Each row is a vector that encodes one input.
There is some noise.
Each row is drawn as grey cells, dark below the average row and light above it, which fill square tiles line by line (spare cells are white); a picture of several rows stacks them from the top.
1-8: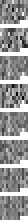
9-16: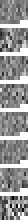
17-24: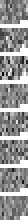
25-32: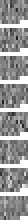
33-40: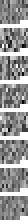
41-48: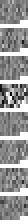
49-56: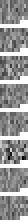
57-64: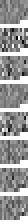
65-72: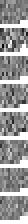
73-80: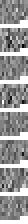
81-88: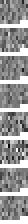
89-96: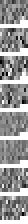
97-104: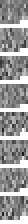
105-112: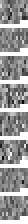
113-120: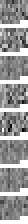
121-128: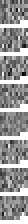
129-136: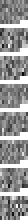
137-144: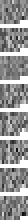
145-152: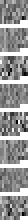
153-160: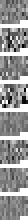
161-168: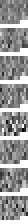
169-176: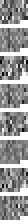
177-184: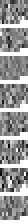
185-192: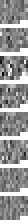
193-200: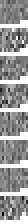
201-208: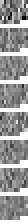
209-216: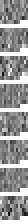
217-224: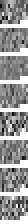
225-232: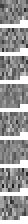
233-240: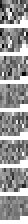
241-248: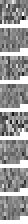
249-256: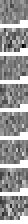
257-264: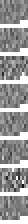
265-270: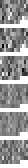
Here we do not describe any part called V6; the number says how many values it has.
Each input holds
either one of 7 labels, or a point on a 5-point line, or a point on a 7-point line and a value of V6.
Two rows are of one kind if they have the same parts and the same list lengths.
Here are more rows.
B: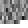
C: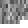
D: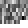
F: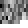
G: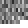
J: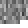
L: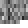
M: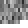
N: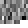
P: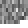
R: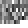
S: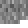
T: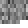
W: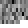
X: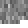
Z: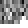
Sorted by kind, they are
B, C, P, R, S, X
D, F, G, N
J, L, M, T, W, Z

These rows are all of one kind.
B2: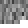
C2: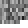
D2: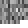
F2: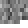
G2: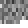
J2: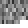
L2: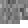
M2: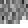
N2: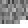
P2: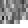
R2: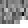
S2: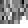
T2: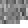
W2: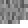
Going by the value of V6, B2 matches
C2, D2, F2 and L2.
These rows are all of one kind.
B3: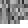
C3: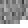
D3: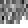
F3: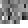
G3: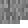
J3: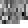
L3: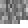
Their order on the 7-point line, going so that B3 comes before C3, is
J3, F3, B3, C3, G3, D3, L3.
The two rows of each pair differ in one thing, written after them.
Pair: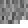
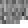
the value of V6
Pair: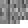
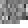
the value of V6
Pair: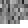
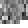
the value of V6
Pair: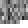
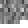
the value of V6
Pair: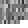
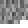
the value of V6
